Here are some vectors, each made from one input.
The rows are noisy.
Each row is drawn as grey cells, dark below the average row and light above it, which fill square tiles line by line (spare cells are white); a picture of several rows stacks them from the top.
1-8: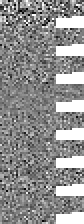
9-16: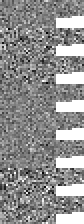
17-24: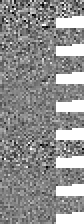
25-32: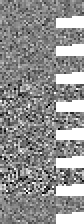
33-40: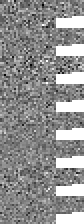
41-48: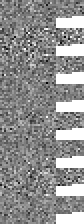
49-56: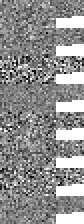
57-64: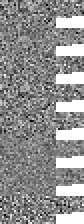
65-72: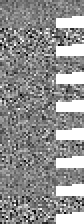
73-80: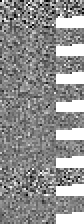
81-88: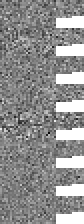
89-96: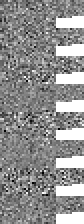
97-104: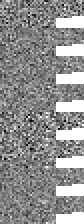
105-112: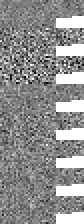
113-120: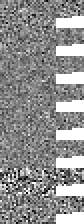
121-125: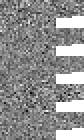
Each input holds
one of 4 labels, a point on an 8-point line and a true/false value.
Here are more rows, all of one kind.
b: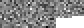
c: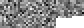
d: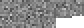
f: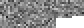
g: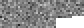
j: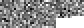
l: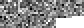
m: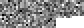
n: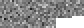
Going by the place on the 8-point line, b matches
f and m.
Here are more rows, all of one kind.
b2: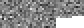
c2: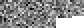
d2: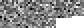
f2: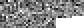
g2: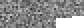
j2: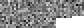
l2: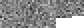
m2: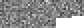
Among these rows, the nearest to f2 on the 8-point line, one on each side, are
g2 and m2.
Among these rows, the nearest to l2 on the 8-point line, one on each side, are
c2 and g2.
